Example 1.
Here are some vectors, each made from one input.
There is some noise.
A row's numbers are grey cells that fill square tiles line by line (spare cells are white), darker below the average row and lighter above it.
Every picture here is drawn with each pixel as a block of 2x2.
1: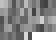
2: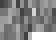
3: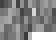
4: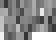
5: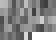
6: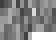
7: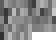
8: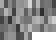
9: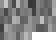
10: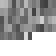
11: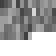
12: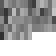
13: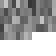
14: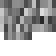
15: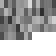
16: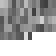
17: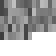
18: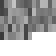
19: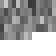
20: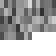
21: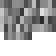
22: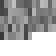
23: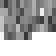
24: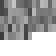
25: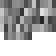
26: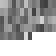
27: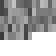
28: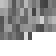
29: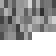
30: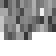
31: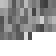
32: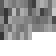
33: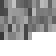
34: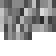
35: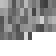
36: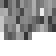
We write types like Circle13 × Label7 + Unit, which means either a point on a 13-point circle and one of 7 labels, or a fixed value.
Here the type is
Line8.
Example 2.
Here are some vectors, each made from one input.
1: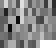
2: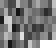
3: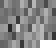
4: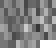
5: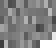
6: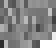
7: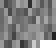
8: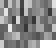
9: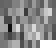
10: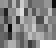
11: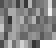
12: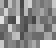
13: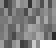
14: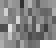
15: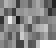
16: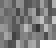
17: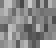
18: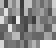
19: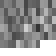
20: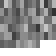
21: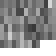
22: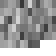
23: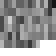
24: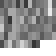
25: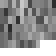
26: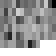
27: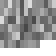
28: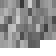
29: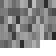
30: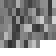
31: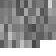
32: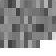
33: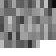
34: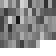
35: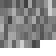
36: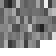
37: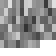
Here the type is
Line8.
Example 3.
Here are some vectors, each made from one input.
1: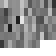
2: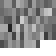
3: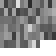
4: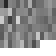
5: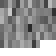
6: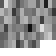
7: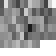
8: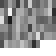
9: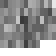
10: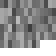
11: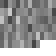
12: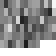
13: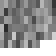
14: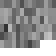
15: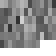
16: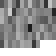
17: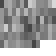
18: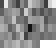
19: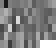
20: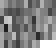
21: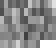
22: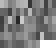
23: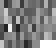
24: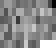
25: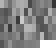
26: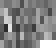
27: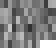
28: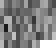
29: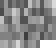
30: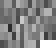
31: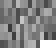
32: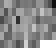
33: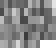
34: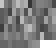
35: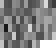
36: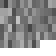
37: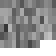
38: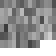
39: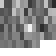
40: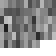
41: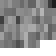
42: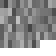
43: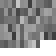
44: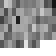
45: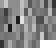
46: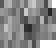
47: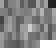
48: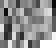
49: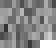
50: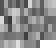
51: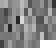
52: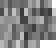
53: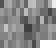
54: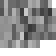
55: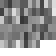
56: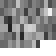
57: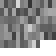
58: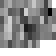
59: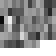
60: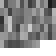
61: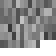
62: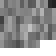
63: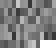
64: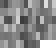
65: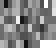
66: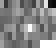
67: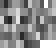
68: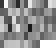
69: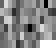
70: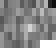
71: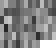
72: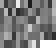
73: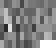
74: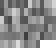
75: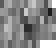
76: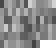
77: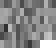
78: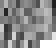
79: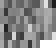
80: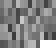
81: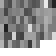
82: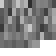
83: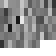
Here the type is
Line8.
